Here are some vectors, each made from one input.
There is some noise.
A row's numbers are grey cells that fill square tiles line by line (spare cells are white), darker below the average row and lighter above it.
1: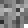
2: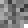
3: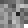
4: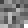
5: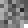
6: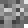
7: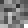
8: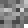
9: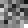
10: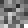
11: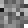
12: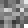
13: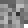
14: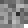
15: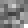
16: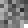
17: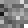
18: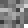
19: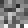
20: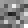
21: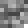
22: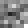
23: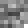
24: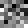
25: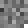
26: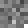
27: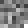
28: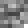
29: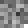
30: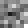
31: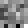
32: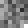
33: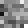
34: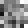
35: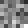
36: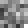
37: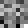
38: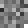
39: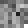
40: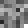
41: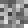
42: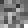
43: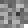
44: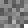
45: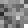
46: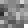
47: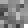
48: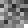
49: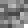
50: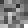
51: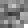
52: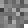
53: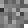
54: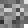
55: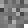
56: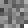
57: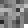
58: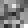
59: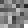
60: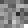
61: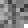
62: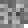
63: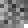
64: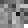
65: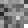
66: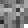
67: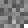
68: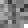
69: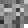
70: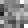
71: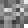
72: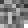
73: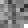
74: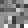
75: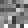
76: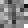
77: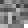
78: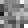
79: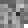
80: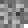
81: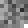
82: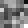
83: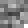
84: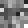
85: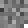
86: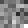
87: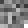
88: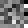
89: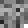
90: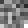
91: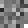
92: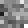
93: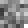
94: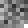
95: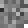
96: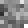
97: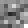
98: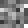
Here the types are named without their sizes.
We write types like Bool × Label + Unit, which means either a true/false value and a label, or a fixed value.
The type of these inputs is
Label.
